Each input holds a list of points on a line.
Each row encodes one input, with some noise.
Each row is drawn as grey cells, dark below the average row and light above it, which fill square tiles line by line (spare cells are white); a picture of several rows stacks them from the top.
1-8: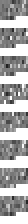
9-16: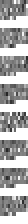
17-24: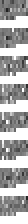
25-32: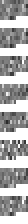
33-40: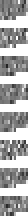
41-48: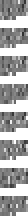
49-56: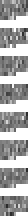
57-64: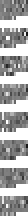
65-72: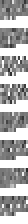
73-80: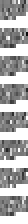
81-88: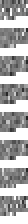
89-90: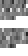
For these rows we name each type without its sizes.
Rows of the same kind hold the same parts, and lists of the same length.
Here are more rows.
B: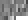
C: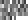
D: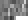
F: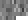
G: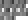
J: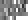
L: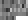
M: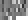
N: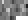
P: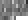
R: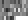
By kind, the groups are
B, F, J, M, P
C
D, G, L, N, R

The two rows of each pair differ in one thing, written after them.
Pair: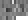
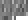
the place on the line in item 1 of the list
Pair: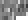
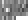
the place on the line in item 1 of the list
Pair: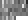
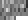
the place on the line in item 2 of the list
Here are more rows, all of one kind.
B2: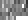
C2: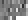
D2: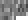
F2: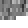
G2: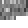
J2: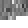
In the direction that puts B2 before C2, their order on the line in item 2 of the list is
D2, F2, G2, J2, B2, C2.
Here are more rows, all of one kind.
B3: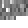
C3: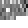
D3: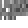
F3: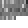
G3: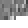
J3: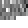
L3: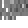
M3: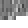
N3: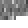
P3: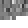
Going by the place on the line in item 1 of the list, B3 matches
C3, D3, J3 and L3.
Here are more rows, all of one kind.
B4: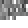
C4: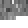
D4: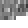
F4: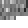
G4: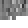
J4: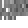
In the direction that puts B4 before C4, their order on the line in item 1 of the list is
B4, G4, C4, D4, F4, J4.
